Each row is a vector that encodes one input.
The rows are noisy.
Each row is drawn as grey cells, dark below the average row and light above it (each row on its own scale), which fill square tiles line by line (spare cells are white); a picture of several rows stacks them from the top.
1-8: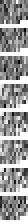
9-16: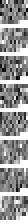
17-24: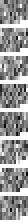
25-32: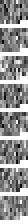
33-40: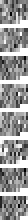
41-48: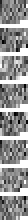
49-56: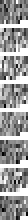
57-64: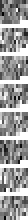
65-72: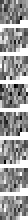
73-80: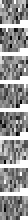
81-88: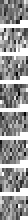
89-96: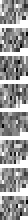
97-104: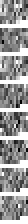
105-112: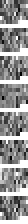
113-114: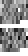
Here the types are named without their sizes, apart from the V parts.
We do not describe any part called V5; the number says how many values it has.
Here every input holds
a true/false value, together with either a point on a line, or a value of V5.
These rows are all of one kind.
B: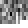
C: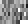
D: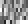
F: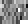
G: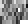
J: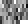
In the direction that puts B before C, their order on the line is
B, J, G, F, D, C.
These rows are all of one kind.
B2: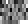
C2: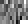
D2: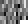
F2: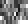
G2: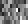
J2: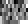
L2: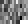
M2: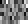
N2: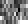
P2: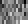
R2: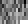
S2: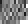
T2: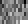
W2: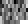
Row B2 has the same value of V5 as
C2, J2, M2 and W2.
